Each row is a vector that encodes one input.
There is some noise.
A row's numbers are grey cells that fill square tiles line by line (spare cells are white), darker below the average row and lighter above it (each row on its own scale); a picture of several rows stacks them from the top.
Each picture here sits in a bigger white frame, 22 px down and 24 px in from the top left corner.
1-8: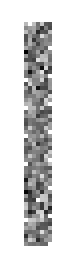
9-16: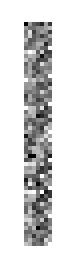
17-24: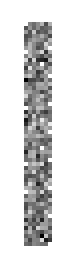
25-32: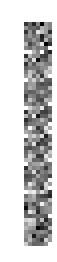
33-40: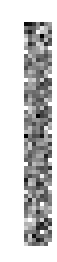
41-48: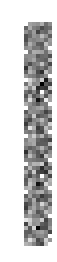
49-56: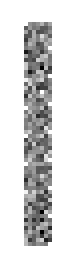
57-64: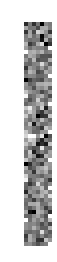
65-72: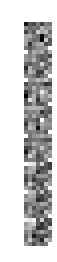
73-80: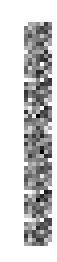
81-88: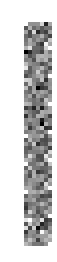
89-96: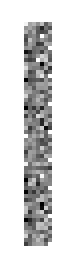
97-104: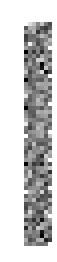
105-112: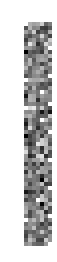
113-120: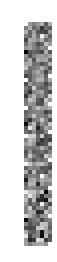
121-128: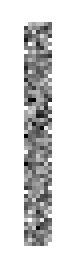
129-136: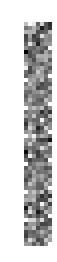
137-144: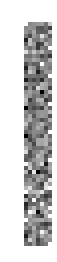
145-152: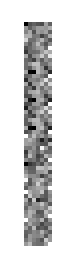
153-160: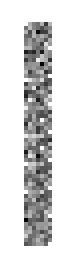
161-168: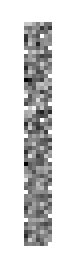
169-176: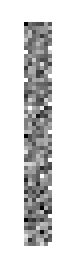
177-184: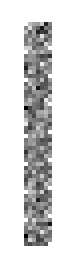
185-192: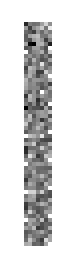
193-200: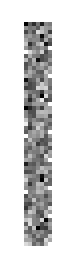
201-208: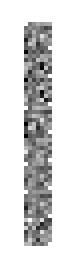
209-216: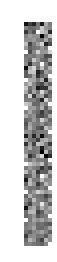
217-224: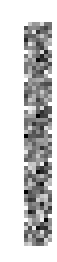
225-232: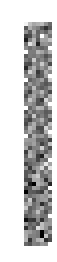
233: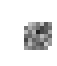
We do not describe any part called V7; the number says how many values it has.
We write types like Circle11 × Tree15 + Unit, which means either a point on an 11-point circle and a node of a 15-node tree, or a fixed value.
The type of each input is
Bool × Bool × Bool × Bool × V7 × V7 + List2(Line5).
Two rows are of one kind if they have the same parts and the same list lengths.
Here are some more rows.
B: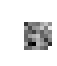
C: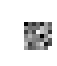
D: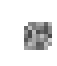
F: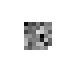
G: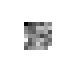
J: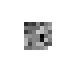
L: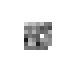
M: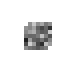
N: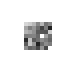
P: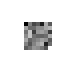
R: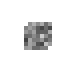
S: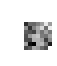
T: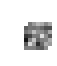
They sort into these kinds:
B, S
C, F, J
D, L, M, N, R, T
G, P

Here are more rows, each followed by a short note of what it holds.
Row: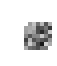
four true/false values and two values of V7
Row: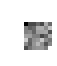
a list of one item
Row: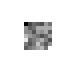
a list of one item
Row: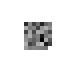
a list of two items
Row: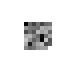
a list of two items
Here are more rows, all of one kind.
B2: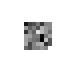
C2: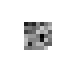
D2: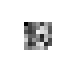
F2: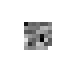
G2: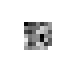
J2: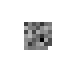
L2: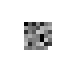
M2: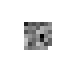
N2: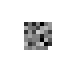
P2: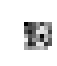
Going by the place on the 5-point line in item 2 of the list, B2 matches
F2 and L2.
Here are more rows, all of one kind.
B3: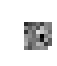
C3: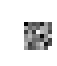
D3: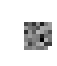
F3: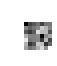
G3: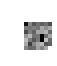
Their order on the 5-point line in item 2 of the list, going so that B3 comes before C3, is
G3, D3, B3, F3, C3.
